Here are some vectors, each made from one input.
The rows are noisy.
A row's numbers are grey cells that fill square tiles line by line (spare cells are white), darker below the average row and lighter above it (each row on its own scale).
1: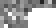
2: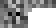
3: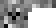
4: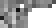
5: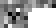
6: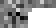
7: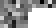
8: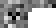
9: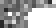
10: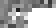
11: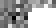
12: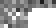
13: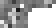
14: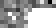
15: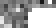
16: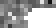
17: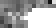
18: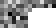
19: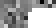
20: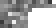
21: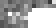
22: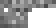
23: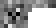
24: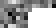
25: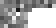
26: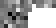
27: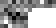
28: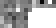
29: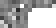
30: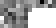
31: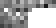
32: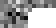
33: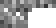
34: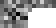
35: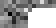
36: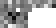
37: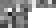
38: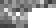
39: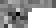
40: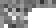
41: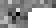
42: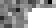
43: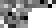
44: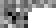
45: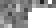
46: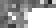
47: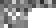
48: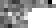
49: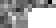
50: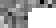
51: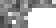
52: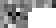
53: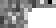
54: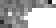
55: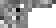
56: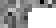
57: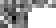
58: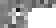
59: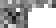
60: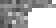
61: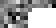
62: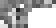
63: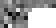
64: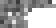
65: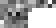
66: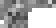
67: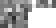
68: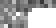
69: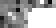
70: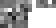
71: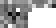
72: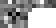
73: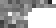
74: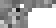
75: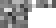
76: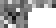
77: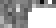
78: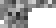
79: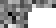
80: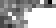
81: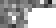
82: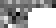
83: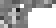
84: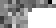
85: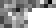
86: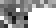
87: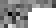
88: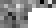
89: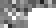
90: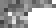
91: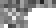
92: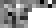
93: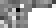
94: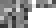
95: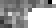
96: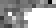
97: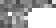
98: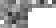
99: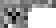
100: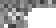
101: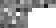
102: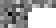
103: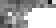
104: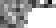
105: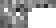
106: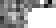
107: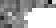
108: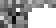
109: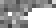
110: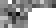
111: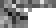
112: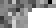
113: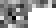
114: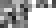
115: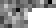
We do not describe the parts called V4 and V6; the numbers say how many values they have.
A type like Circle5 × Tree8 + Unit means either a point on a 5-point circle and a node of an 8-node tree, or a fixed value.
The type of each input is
Bool × (Line5 + V4) × V6.
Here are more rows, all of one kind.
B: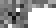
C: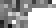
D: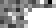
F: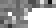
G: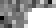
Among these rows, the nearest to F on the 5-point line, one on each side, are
D and G.
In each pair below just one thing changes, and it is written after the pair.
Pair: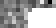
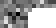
the true/false value
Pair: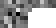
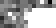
the true/false value
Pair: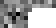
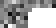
the value of V6
